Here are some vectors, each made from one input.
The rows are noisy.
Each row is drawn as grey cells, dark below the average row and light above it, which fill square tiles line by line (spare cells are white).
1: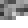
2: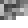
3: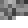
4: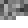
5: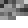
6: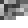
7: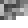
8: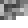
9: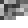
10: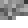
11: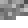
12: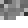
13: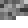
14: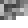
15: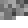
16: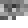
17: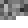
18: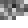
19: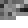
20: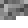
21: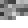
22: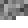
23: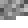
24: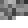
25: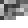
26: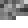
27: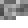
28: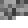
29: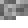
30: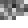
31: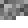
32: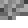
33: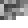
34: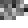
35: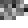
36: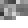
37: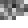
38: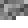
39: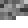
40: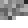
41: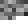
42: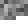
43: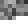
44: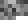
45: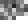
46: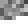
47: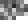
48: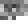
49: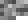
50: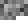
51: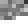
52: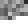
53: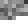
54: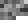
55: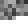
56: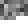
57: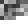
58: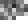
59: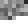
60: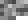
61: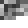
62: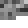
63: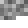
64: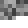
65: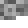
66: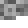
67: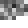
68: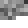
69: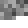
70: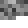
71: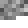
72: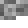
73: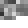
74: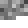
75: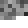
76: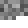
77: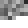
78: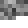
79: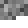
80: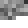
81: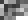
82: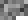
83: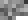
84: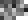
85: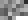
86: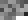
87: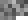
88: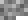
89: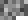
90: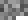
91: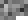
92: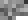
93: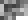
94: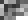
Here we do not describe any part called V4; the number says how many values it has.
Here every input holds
a point on a 5-point line, together with a list of up to two items, each a true/false value and a value of V4.
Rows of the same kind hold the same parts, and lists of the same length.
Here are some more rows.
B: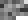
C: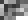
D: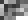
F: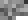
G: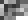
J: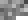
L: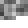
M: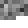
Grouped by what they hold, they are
B, M
C, D, G
F, J, L

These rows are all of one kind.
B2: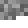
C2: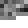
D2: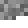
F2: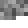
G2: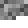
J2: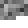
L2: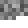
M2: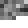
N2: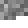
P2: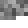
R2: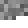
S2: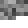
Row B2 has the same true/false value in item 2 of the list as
J2, L2 and P2.
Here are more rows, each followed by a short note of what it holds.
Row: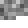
a point on a 5-point line, together with a list of one item
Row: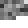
a point on a 5-point line, together with a list of two items
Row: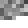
a point on a 5-point line, together with a list of one item
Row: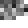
a point on a 5-point line, together with the empty list
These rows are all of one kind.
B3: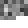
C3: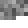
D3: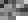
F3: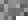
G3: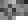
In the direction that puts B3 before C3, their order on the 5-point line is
D3, B3, F3, C3, G3.
